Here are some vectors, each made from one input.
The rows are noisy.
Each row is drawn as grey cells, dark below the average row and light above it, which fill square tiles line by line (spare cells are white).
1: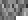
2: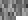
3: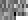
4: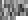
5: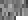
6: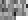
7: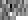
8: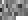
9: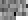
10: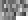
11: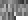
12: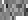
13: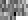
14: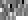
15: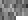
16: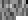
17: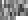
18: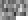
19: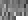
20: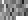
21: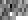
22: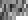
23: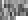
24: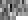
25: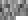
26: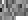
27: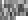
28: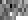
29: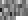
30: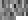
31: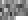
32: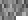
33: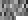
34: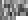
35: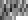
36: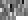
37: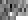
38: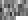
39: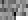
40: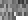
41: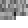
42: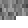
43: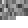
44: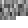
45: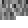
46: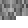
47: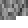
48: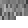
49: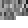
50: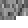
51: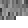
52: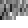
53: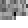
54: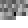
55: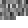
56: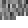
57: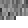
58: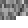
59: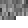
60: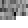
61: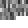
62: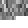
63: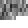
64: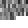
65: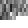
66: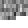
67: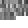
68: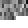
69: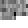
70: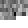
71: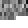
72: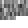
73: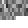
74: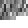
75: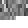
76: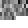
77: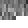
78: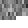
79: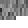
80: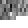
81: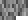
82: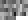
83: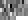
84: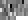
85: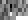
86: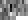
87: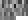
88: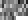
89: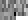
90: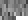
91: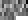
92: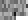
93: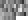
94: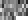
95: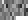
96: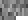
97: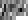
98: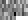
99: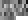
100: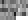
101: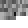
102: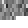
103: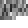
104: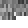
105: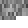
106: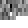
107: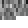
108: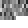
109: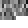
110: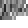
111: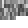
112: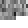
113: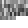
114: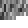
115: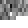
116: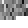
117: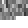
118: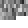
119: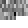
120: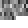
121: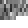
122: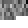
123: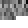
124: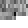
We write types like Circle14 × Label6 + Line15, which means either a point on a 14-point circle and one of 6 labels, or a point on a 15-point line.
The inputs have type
Label5 × Line9.
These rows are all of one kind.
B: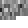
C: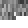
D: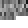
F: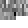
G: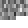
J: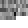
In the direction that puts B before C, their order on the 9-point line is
F, B, J, D, G, C.
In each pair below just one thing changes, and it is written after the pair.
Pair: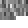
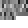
the place on the 9-point line
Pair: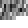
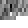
the place on the 9-point line
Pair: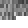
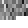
the label
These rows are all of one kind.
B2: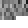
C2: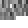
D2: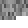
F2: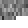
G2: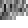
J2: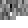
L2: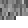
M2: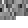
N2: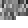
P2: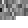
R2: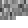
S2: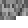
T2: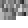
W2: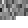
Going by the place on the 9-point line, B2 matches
M2, P2 and W2.
